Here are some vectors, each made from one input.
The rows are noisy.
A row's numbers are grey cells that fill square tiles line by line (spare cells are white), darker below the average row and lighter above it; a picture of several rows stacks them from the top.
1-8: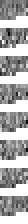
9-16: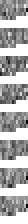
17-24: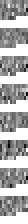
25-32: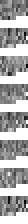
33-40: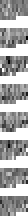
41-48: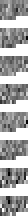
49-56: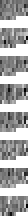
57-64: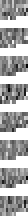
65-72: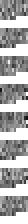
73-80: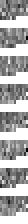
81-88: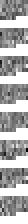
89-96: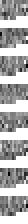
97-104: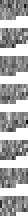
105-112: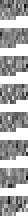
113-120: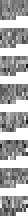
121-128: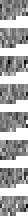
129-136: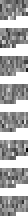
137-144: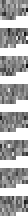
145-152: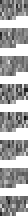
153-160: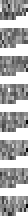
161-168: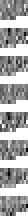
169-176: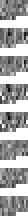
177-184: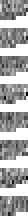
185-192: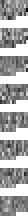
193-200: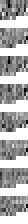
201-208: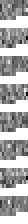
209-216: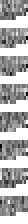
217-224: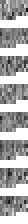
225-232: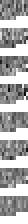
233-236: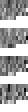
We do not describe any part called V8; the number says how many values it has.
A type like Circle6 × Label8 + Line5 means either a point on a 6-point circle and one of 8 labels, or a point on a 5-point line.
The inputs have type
Line9 × List2(Label12 × V8).
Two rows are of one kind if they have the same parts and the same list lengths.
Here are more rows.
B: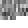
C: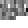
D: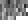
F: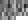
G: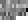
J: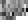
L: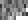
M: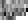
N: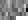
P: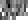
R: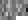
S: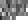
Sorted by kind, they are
B, D, L
C, F, G, J, M, N, R
P, S

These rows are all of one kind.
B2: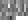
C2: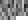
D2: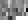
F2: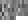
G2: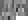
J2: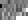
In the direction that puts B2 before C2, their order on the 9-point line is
D2, B2, F2, G2, J2, C2.
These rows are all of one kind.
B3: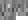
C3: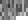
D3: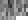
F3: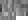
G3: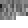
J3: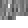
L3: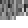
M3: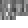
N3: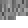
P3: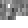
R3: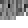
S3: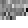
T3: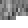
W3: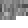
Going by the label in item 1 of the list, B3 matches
C3, N3 and R3.
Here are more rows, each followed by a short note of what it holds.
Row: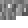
a point on a 9-point line, together with a list of one item
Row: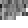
a point on a 9-point line, together with a list of one item
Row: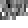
a point on a 9-point line, together with the empty list
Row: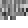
a point on a 9-point line, together with a list of one item
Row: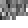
a point on a 9-point line, together with the empty list
